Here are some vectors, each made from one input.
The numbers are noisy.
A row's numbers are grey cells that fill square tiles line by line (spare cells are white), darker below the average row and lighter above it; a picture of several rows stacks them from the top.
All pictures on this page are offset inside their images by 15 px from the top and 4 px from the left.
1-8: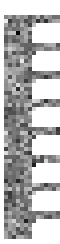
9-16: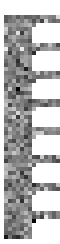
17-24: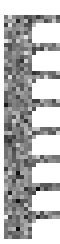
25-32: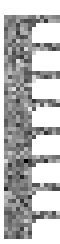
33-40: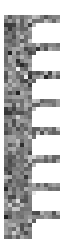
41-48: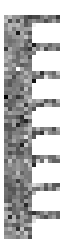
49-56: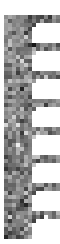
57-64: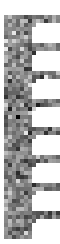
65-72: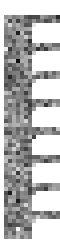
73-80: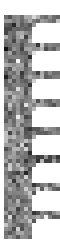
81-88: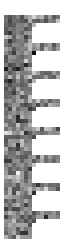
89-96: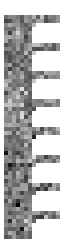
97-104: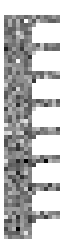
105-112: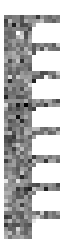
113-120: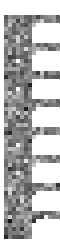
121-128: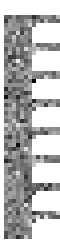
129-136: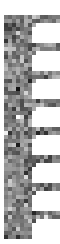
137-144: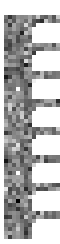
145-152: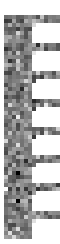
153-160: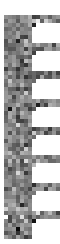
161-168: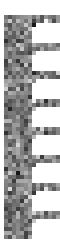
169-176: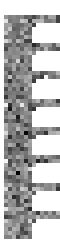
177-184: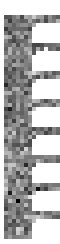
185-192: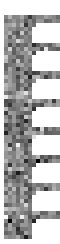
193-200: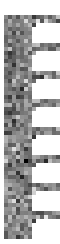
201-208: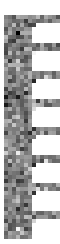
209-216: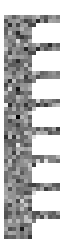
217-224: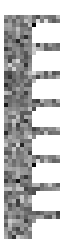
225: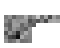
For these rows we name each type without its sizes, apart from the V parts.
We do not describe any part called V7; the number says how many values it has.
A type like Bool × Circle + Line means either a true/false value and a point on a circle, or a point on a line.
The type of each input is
(Bool × Bool × Bool + Label) × (Line + V7).
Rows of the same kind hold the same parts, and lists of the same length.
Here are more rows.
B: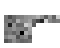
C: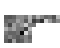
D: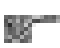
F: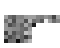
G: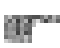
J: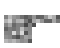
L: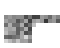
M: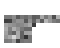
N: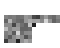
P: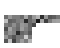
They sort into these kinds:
B, C, D, F
G, J, L
M, N
P

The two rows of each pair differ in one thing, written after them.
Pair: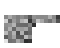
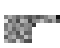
the value of V7
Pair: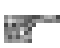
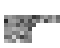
the label
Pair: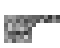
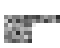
the label
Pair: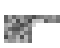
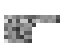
the label
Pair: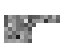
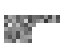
the value of V7
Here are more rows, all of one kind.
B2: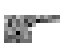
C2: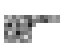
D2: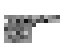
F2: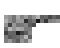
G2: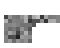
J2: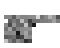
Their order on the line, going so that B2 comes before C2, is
G2, D2, J2, B2, F2, C2.
